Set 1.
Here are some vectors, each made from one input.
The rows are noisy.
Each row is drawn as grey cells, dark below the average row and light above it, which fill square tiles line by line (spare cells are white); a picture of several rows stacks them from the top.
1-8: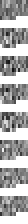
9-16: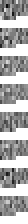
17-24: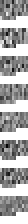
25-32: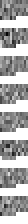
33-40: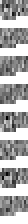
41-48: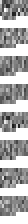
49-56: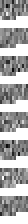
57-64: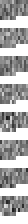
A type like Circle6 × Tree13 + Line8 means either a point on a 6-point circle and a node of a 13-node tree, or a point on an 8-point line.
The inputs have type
Bool × Line8.
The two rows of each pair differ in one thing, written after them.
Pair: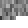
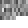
the place on the 8-point line
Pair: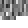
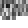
the place on the 8-point line
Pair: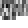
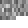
the true/false value
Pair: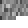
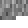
the place on the 8-point line
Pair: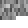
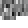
the true/false value
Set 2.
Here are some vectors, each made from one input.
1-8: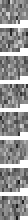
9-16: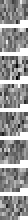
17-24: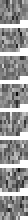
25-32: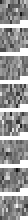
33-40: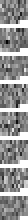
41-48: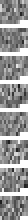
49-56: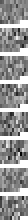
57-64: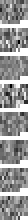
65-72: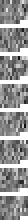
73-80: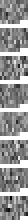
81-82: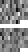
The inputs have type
Label7 × Line7.
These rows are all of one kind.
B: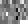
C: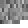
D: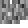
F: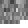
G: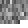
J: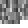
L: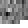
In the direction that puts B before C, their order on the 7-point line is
B, D, G, C, F, J, L.
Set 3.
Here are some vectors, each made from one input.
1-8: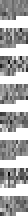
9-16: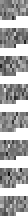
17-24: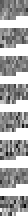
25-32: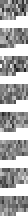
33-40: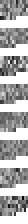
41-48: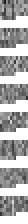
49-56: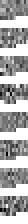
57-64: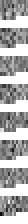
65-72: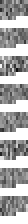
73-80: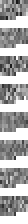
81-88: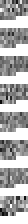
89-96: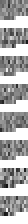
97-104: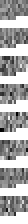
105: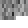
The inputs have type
Tree12 × Tree12.
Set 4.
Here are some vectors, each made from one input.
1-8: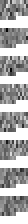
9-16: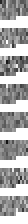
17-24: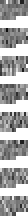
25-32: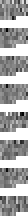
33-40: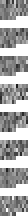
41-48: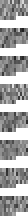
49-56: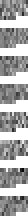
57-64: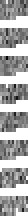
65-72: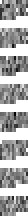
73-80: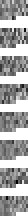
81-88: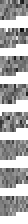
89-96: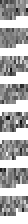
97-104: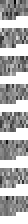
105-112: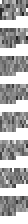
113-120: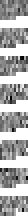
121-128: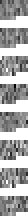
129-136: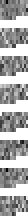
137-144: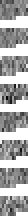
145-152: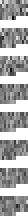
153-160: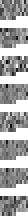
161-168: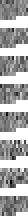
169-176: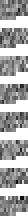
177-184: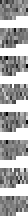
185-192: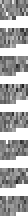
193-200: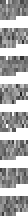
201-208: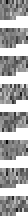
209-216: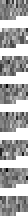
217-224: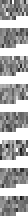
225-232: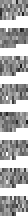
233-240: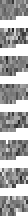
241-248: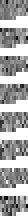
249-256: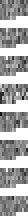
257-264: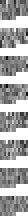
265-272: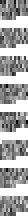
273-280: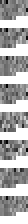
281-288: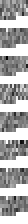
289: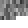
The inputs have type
Circle17 + Line10.
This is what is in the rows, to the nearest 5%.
About 65% of them hold a point on a 17-point circle. The rest hold a point on a 10-point line.
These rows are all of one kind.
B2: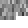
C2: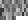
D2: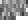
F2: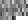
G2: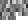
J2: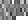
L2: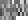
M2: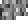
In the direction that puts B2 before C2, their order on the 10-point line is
G2, D2, B2, M2, C2, L2, F2, J2.
